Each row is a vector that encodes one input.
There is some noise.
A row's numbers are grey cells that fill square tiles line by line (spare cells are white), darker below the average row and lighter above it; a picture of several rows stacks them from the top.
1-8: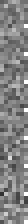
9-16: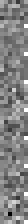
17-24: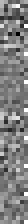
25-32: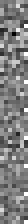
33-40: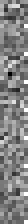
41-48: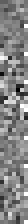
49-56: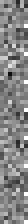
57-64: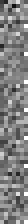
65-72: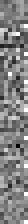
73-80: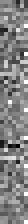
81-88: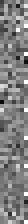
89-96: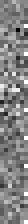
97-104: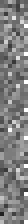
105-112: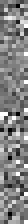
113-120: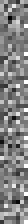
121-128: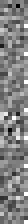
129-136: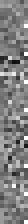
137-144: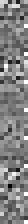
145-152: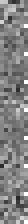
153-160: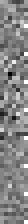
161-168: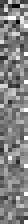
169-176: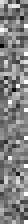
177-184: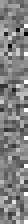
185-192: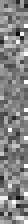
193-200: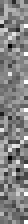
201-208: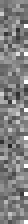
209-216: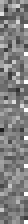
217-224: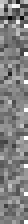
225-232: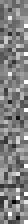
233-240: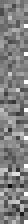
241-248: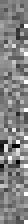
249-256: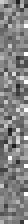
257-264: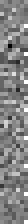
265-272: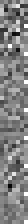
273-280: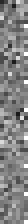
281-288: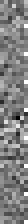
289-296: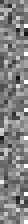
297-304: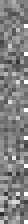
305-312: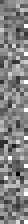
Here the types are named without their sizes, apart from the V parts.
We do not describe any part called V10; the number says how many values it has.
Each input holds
either a point on a circle and a true/false value, or a value of V10.
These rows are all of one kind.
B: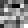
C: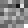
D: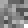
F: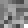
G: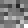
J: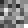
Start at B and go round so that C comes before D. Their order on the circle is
B, C, J, G, D, F.
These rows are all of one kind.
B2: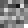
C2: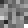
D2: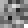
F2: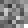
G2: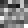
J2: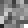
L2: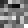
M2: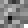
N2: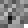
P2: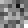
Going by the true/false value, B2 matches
G2, L2 and P2.
